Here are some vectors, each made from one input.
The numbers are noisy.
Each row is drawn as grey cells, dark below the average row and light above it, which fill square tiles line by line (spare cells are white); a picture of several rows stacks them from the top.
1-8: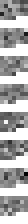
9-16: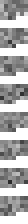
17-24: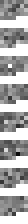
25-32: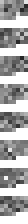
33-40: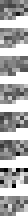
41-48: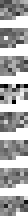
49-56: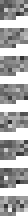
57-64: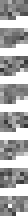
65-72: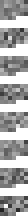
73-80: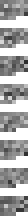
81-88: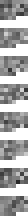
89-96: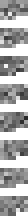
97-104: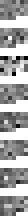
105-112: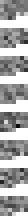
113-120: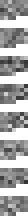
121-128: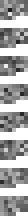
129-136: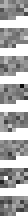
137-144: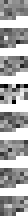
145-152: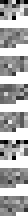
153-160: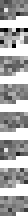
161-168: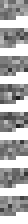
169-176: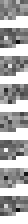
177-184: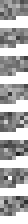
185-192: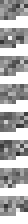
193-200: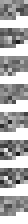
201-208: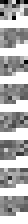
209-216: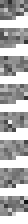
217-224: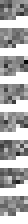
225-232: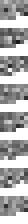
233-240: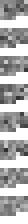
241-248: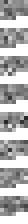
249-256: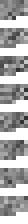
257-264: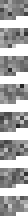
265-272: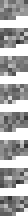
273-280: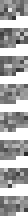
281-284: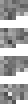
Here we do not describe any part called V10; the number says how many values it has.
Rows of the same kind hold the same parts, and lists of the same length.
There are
4 kinds of row.
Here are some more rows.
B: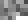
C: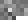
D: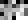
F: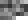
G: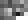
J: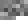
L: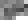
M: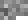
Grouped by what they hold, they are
B, M
C, J, L
D
F, G

